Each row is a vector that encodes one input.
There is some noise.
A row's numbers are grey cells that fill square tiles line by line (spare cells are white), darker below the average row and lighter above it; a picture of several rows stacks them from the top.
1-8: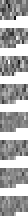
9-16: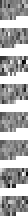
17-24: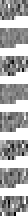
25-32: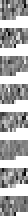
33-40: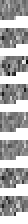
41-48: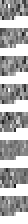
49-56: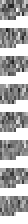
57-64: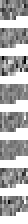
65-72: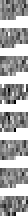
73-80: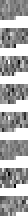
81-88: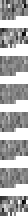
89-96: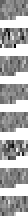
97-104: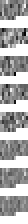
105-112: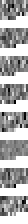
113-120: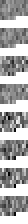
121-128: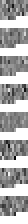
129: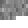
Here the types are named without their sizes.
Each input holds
either a label, or a point on a line.
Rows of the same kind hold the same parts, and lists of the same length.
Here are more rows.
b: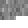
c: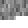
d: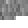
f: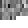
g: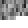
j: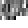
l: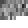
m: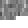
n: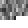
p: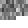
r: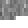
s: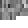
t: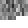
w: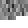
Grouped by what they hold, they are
b, c, d, f, g, l, m, r, s
j, n, p, t, w

